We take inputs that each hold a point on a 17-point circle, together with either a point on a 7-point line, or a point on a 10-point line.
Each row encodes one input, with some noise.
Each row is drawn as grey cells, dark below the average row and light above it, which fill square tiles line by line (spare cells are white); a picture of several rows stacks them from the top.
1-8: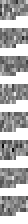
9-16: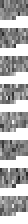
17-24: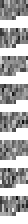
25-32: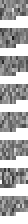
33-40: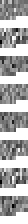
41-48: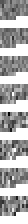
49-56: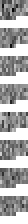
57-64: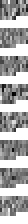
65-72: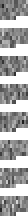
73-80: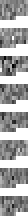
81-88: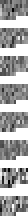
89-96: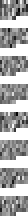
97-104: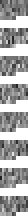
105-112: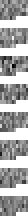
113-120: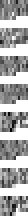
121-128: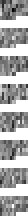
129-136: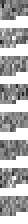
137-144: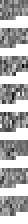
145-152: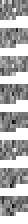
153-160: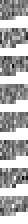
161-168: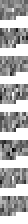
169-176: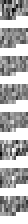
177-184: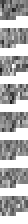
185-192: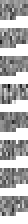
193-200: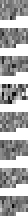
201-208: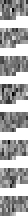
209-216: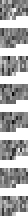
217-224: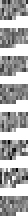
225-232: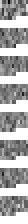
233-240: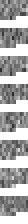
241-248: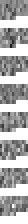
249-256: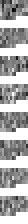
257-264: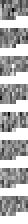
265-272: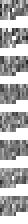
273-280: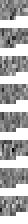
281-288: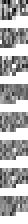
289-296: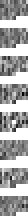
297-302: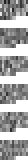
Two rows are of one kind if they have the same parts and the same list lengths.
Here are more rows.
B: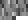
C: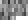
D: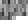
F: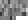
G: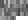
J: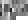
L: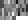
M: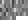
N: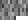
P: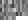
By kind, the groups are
B, G, L, M, N, P
C, D, F, J

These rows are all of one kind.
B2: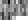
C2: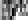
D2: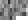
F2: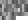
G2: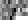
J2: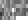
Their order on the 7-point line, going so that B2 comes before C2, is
B2, J2, D2, G2, C2, F2.
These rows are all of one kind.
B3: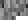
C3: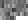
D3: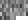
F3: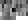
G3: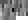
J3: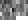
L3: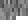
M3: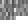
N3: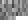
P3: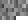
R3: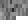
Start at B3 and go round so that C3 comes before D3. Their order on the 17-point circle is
B3, N3, C3, P3, R3, M3, L3, G3, D3, F3, J3.
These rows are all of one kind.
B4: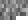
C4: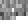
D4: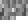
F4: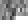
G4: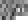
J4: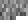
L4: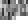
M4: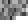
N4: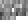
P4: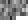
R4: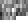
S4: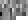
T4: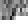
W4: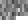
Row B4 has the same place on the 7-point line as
J4, M4, P4 and S4.
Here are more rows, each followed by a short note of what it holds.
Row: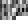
a point on a 17-point circle and a point on a 10-point line
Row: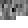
a point on a 17-point circle and a point on a 10-point line
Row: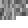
a point on a 17-point circle and a point on a 7-point line
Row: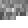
a point on a 17-point circle and a point on a 7-point line
